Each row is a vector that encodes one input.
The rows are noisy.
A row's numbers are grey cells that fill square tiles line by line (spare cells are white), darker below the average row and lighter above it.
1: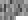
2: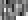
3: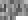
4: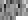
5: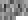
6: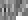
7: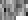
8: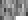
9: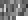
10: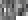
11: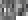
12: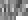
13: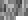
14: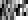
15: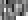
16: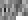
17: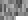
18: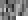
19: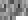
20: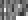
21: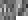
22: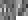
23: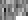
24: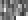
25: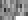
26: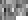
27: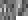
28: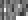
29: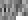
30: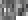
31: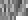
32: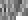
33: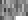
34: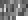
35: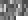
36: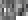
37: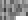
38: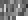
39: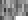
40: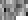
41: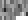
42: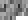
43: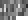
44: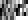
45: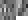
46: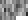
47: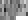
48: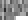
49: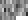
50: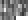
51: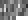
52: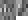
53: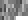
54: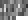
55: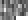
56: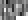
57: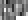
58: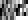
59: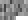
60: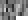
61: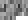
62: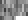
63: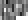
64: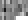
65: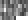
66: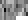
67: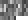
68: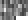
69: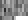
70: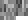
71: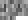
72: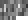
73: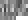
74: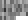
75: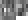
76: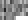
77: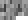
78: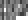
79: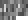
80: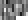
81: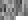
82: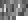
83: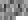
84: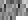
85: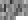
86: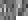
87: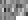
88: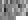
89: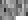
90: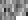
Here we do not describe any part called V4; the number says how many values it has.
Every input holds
a list of up to two items, each a true/false value and a value of V4.
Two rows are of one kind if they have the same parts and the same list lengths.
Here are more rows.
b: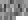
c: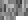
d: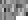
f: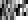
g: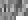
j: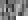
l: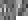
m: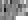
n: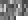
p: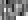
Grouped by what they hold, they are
b, c, d, g, m
f
j, l, n, p

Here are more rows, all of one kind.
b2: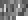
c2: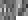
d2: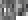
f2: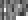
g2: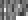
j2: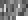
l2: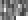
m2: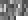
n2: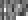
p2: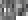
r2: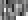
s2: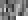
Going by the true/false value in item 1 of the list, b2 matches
c2, j2, m2 and s2.
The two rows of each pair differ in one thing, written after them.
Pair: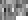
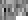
the true/false value in item 2 of the list
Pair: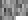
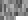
the true/false value in item 1 of the list
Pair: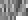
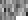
the true/false value in item 1 of the list
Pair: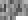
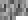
the true/false value in item 2 of the list
